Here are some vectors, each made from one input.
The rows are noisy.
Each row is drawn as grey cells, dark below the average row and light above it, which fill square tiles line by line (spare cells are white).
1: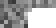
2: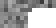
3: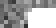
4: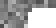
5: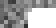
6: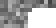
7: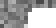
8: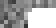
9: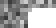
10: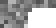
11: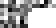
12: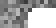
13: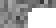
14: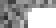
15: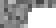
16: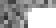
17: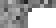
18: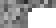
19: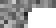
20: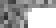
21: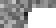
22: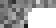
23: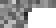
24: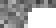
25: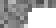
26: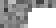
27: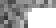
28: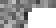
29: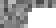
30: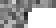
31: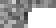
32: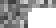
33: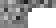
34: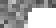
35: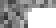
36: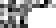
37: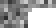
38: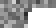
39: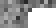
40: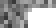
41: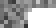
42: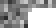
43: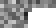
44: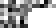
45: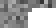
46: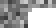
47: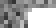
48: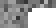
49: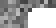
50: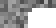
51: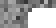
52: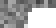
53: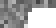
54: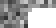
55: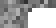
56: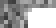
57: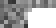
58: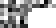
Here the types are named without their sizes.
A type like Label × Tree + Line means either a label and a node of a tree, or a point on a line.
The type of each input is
List(Line).
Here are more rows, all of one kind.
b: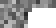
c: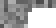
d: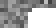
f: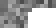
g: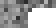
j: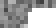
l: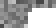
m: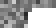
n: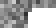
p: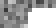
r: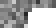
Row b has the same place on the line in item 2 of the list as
d, f, m and r.
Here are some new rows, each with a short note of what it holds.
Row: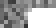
a list of one item
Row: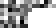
the empty list
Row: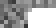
a list of one item
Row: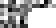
the empty list
